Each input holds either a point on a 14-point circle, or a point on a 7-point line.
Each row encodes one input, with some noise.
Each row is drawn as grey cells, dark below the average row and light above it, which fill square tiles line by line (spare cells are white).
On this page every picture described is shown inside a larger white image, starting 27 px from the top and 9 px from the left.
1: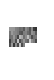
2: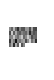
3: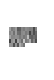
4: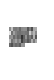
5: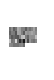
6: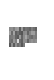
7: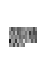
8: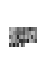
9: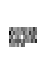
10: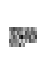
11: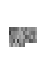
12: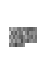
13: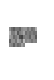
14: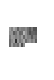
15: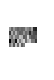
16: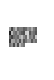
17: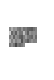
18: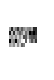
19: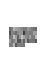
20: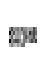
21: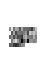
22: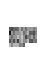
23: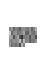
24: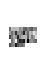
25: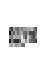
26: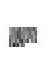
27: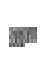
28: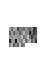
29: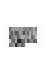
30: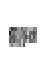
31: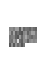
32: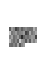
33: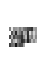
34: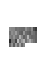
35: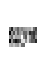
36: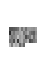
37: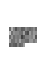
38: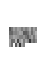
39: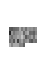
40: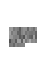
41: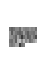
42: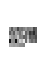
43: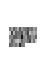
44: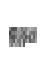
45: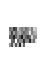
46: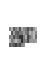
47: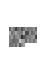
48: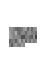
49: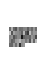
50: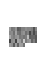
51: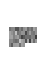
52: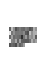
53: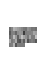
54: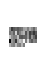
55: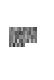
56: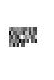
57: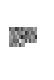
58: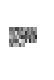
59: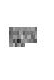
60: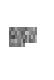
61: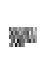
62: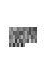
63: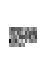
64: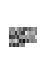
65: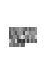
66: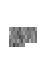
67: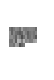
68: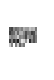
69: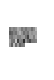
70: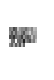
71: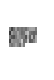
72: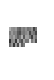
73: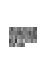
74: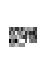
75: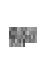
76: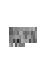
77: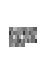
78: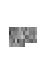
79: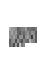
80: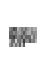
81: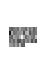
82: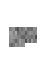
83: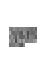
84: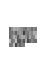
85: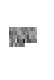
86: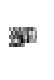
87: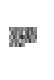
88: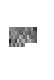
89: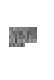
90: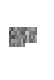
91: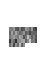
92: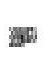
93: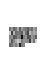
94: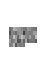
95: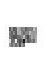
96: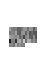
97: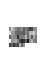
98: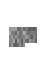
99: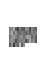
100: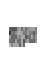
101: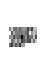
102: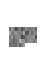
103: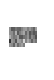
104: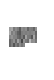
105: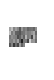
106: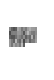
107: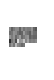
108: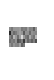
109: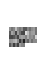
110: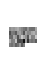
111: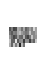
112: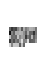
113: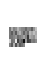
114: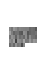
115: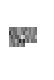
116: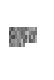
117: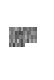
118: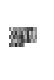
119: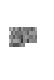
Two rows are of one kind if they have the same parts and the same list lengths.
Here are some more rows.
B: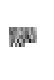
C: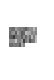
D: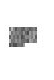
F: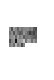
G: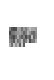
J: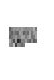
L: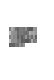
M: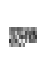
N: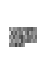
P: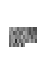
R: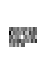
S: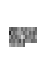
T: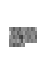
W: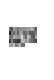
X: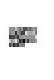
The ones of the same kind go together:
B, C, G, J, R, S, W, X
D, F, L, M, N, P, T

